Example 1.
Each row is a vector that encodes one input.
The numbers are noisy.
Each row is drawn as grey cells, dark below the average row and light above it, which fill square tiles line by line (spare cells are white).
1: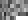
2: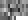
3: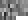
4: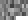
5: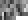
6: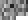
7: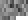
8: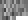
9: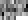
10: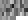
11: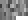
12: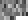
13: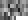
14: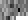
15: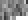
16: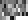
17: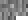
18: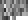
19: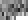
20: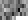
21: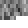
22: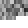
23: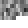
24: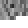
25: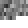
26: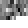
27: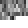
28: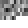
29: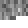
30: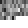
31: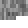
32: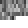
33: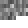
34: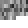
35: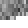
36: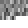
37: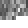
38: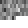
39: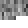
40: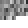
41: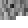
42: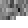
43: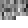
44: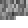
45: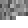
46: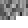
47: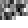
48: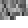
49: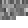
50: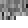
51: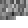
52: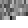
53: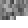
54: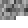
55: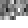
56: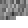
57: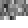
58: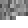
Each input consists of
a point on an 11-point circle.
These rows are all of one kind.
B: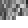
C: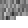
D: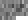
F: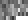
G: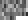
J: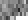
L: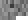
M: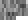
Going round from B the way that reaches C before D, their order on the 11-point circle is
B, F, G, C, M, L, D, J.
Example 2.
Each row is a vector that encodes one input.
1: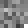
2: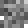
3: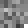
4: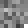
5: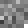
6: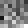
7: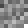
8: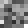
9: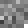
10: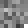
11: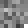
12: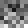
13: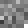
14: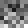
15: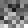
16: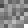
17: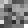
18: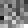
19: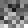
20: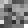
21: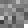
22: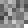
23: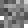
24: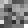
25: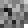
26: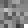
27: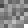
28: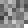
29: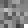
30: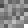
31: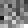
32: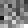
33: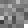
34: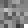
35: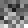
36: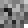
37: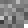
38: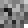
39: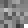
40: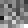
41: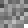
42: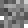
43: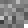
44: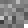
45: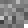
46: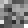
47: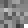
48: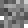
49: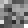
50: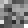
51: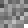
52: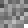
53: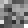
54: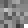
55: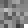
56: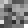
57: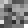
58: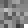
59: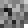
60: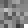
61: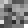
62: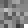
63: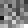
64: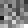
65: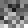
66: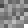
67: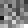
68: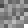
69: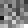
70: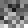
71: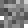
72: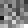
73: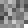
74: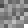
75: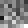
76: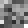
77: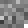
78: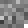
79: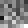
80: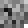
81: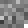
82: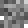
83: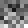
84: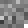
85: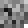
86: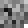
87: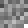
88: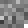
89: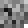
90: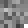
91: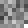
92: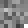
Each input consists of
a point on a 9-point line.
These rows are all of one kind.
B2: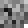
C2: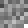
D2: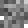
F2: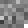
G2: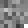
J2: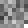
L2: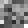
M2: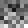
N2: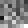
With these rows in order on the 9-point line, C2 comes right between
G2 and J2.
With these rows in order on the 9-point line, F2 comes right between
D2 and G2.
